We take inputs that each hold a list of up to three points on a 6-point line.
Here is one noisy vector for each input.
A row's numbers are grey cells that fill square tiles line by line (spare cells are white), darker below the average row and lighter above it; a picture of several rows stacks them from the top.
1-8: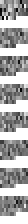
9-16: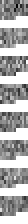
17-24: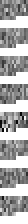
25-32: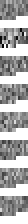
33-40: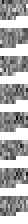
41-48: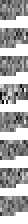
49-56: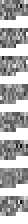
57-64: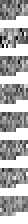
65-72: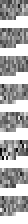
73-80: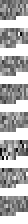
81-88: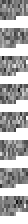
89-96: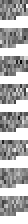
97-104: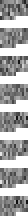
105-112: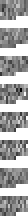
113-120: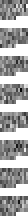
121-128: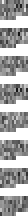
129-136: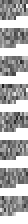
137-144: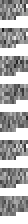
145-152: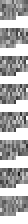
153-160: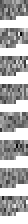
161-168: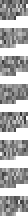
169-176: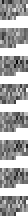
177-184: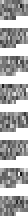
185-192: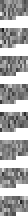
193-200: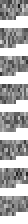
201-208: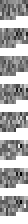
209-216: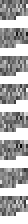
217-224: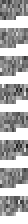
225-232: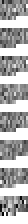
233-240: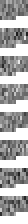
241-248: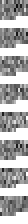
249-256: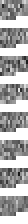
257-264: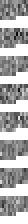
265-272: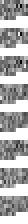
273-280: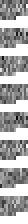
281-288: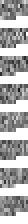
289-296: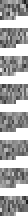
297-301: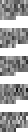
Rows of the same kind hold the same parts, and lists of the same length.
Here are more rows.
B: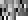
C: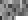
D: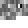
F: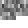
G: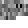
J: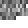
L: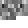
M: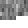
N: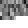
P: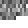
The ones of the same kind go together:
B
C, M, N
D, F, G, L
J, P

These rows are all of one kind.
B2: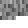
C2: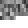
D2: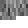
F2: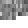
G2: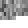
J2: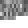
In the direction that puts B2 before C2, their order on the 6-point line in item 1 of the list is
G2, J2, F2, B2, D2, C2.
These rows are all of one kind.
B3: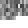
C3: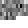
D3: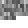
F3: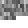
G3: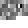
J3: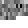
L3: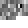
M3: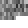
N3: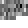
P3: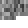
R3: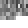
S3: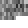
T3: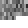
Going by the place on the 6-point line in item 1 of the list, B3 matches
G3, L3 and R3.
